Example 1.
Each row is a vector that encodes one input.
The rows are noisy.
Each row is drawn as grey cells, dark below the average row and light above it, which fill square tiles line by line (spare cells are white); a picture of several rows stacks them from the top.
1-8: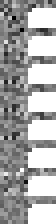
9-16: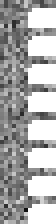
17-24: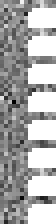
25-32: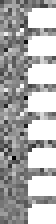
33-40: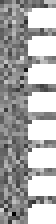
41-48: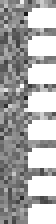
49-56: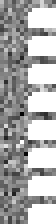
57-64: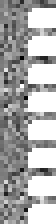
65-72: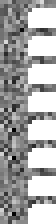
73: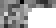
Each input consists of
a node of an 11-node tree.
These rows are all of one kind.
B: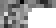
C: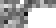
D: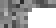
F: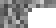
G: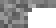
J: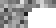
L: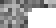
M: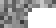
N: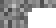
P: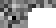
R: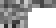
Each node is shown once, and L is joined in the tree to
N.
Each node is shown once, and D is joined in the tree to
B, G and R.
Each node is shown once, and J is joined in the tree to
C and M.
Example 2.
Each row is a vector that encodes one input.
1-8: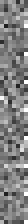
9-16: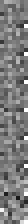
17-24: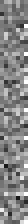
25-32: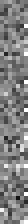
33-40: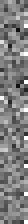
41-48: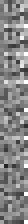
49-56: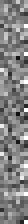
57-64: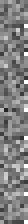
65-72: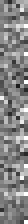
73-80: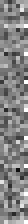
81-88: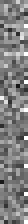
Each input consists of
a point on a 7-point line.
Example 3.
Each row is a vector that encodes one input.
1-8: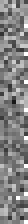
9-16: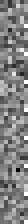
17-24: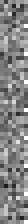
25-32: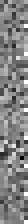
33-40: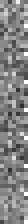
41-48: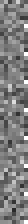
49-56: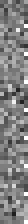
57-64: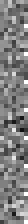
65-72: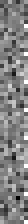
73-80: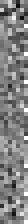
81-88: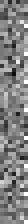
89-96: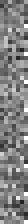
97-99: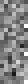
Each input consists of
three true/false values.
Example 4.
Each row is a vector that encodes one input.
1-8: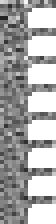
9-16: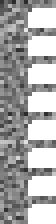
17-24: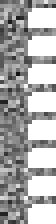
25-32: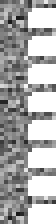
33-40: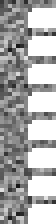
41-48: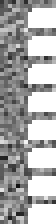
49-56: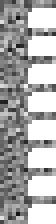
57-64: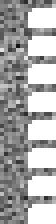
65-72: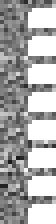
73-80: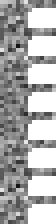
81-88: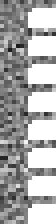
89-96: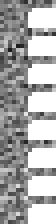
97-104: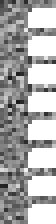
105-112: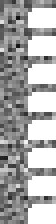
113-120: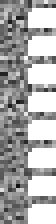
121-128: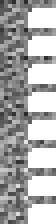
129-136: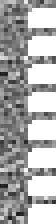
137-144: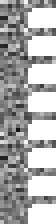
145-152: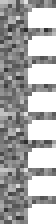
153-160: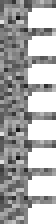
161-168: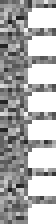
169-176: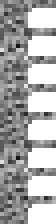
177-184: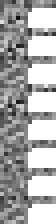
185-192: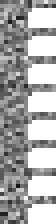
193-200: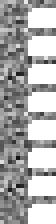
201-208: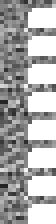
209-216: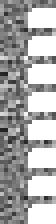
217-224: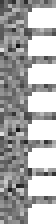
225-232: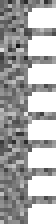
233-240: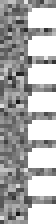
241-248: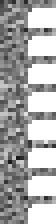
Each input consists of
a point on a 10-point line.
